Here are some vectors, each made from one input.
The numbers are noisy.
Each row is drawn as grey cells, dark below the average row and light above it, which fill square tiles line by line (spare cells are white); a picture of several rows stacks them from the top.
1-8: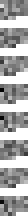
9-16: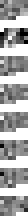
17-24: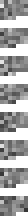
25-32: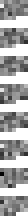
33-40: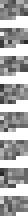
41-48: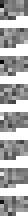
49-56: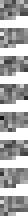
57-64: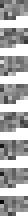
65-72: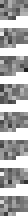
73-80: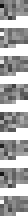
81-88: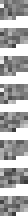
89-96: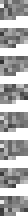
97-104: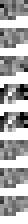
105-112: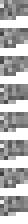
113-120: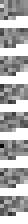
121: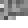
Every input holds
either a fixed value, or one of 5 labels and a true/false value.
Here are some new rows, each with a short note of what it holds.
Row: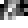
a fixed value
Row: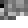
one of 5 labels and a true/false value
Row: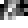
a fixed value
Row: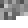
one of 5 labels and a true/false value
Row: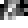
a fixed value
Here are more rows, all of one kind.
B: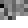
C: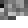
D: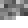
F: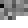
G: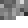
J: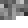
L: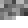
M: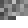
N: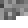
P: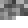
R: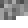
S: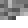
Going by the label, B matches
D, F, L and P.
